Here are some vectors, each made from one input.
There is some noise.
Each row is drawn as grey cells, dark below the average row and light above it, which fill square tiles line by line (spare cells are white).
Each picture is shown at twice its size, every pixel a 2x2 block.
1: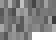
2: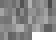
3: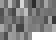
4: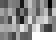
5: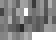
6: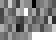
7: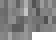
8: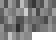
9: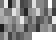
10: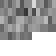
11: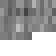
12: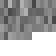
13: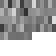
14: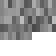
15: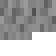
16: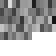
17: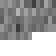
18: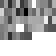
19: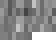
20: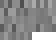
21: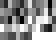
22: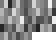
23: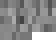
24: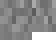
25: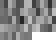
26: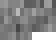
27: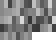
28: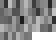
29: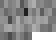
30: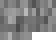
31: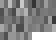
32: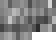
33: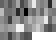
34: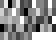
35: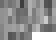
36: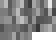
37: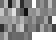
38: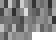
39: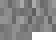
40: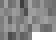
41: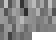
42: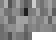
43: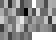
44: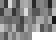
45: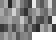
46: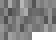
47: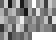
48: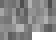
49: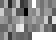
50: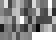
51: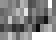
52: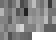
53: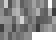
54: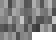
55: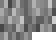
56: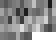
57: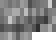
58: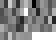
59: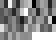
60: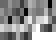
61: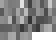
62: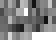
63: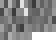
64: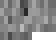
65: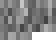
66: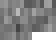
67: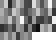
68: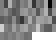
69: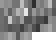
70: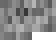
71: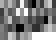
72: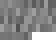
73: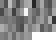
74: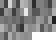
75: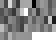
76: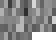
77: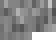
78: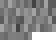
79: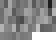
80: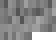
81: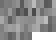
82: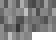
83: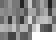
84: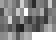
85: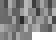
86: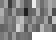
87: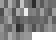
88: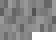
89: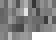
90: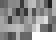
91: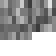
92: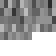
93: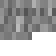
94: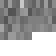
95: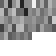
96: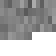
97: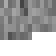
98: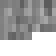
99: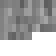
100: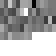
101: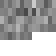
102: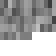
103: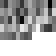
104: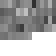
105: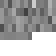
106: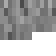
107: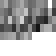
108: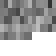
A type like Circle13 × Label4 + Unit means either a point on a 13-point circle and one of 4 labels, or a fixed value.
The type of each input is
Circle5 × Label4.
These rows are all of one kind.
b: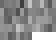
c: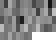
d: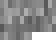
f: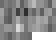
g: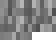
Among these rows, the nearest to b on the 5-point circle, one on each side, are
d and f.
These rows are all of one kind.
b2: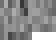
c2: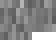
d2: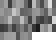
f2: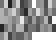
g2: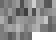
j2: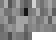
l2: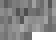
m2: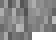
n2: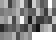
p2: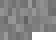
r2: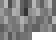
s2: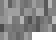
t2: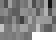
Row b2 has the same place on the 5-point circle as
f2, m2, p2 and s2.
